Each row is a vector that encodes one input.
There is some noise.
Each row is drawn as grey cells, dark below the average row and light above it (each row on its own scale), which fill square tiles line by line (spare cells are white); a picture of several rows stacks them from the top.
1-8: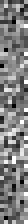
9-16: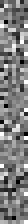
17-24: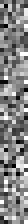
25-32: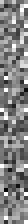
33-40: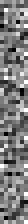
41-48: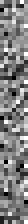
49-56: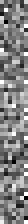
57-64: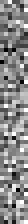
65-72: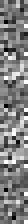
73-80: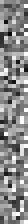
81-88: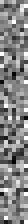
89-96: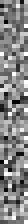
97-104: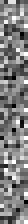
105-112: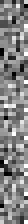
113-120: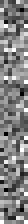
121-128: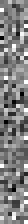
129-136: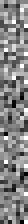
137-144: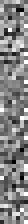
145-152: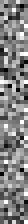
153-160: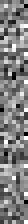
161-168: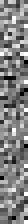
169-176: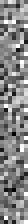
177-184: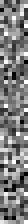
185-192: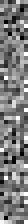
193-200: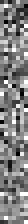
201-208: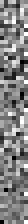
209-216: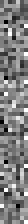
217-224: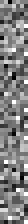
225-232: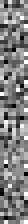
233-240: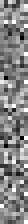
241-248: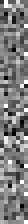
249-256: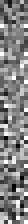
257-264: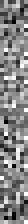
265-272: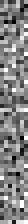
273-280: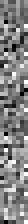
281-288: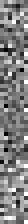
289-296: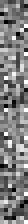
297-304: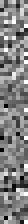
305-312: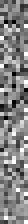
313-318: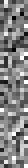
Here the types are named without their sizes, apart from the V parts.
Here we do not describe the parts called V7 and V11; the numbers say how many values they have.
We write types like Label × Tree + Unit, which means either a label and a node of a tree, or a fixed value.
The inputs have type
(Bool × Bool × Bool × Bool + V7) × (Circle + V11).
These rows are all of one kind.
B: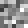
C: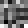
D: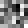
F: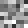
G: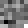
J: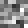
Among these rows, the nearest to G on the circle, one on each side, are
B and F.
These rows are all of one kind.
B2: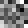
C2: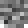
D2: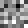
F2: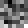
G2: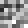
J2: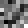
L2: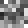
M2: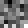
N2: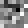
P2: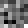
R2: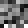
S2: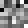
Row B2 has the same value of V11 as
D2, P2 and R2.
